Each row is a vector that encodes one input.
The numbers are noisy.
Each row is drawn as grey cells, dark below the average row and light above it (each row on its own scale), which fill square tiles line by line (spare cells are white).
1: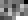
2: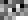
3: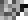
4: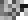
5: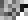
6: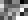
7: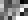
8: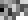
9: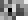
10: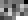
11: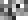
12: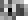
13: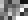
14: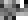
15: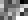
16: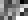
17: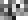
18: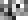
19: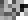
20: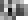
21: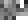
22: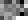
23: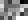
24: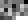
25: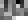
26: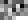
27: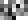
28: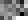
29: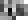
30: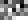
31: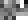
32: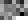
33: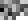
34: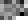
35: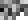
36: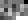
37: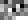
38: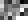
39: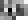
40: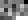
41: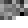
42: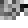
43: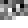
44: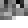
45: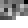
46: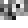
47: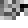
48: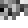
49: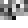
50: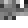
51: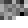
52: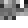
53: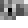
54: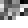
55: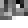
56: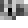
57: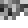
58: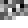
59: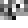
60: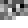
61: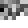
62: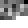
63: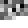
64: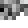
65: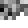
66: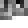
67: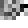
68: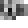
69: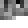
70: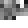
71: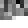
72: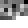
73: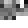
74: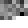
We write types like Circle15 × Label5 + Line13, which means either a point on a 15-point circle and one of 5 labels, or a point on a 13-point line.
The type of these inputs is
Bool × Line5.
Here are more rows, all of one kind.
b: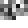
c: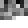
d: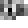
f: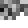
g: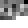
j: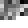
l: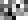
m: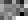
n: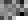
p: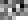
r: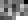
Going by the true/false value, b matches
d, f and l.
